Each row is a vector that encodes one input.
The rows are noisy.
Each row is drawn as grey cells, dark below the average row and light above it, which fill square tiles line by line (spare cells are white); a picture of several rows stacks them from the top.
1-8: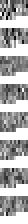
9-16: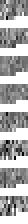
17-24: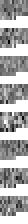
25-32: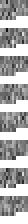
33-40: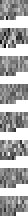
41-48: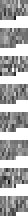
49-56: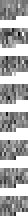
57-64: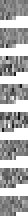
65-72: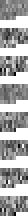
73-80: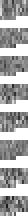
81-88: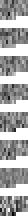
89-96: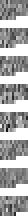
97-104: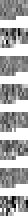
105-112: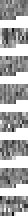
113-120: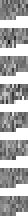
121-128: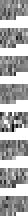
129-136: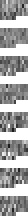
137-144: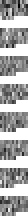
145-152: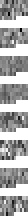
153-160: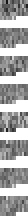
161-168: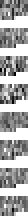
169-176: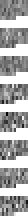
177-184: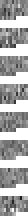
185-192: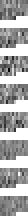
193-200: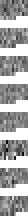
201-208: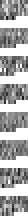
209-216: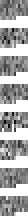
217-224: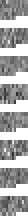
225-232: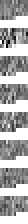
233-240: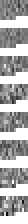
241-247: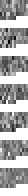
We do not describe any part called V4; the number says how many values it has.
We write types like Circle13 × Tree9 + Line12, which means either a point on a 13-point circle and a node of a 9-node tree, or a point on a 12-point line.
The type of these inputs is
(Bool × (Tree9 + Unit) + V4) × Tree10 + Circle6 + Unit.
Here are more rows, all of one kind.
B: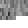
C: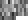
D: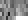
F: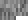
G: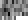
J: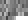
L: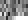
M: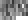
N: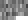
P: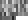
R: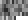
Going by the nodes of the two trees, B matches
D, M and P.
